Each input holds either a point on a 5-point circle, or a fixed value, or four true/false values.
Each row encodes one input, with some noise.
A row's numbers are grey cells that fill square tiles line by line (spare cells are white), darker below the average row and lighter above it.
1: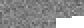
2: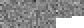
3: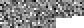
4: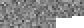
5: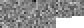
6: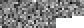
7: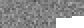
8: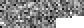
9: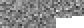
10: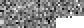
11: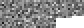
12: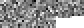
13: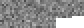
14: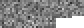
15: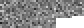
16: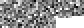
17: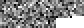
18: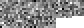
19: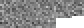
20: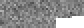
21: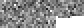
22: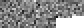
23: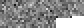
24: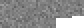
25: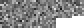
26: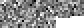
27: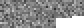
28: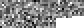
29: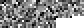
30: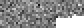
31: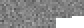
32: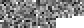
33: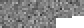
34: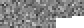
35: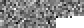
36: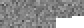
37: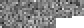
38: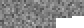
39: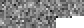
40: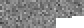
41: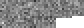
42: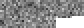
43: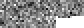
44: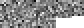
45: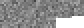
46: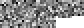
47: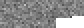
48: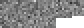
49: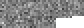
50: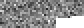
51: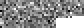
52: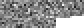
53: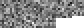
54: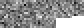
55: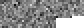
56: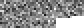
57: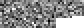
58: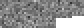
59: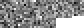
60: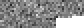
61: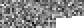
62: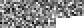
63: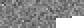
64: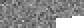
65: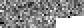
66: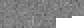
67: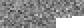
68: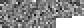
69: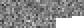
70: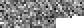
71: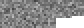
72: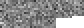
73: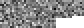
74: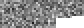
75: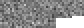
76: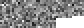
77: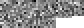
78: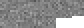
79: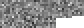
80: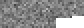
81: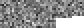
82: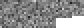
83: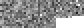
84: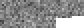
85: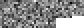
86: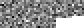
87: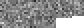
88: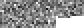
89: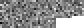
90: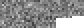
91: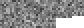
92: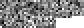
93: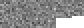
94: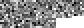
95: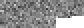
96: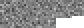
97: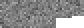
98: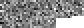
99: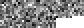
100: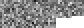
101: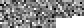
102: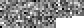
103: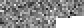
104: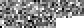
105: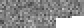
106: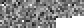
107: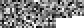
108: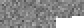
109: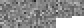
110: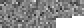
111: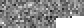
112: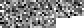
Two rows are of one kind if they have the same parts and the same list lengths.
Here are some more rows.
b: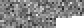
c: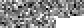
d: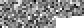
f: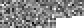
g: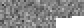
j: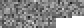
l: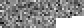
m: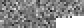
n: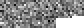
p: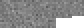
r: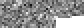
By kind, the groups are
b
c, d, m, r
f, g, j, l, n, p

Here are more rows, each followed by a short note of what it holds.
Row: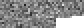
a fixed value
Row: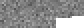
four true/false values
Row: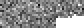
a fixed value
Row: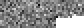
a fixed value
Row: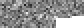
a point on a 5-point circle
